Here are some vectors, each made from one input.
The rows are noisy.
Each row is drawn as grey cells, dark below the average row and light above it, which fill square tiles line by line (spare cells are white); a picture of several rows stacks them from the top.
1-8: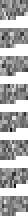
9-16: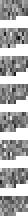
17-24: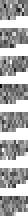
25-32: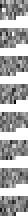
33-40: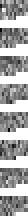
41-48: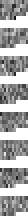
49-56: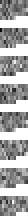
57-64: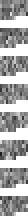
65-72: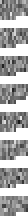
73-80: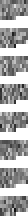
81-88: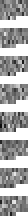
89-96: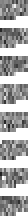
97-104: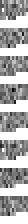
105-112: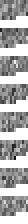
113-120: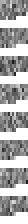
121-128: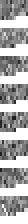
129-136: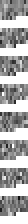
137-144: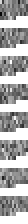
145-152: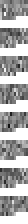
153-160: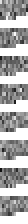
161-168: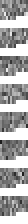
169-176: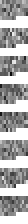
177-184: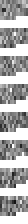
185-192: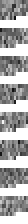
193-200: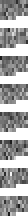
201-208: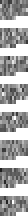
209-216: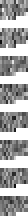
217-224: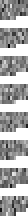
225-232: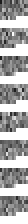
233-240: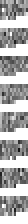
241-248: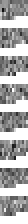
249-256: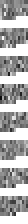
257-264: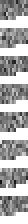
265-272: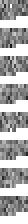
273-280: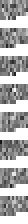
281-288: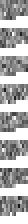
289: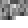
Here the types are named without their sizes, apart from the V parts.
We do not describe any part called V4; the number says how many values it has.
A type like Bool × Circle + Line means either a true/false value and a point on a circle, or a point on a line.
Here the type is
(Bool × Bool × Bool + List(V4)) × Circle.
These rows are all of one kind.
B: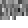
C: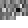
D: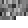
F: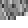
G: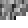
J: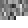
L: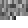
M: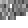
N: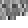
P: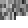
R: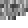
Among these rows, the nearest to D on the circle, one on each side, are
L and R.
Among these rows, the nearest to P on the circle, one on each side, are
C and G.
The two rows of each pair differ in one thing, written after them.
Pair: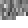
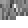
the value of V4 in item 1 of the list
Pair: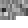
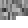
the value of V4 in item 2 of the list
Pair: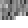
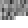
the value of V4 in item 2 of the list
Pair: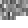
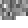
the value of V4 in item 2 of the list
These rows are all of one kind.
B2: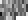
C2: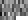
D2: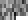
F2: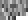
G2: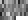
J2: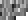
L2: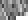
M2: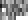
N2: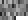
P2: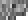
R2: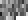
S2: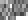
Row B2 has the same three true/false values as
D2, R2 and S2.
